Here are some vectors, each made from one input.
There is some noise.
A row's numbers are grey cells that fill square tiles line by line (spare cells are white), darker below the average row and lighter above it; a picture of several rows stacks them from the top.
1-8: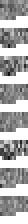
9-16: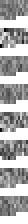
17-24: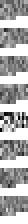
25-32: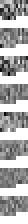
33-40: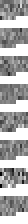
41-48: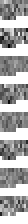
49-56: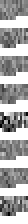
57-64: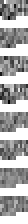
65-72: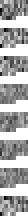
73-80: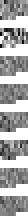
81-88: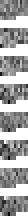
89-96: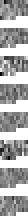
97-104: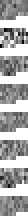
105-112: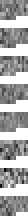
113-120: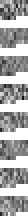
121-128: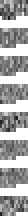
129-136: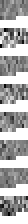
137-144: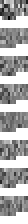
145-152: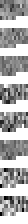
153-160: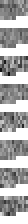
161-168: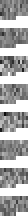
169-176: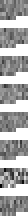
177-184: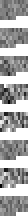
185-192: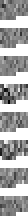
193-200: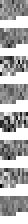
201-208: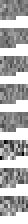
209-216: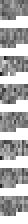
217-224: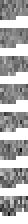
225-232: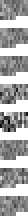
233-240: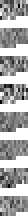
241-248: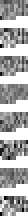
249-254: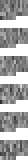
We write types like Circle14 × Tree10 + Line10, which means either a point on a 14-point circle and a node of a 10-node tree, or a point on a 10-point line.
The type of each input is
Bool × Circle9 × (Circle9 + Unit) × (Label8 + Line7).
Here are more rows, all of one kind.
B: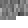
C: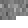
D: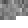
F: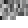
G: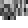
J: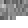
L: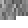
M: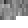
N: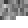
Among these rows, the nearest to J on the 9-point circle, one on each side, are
L and N.
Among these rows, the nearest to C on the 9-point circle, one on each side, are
B and D.
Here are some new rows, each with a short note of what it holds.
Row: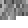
a point on a 9-point circle, a point on a 7-point line and a true/false value
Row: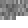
a point on each of two 9-point circles, a point on a 7-point line and a true/false value
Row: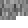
a point on each of two 9-point circles, one of 8 labels and a true/false value
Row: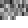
a point on each of two 9-point circles, one of 8 labels and a true/false value
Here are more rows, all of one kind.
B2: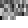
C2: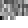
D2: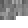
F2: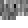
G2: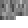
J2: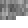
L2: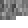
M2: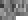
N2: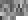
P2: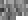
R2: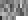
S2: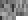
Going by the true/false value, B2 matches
F2 and M2.
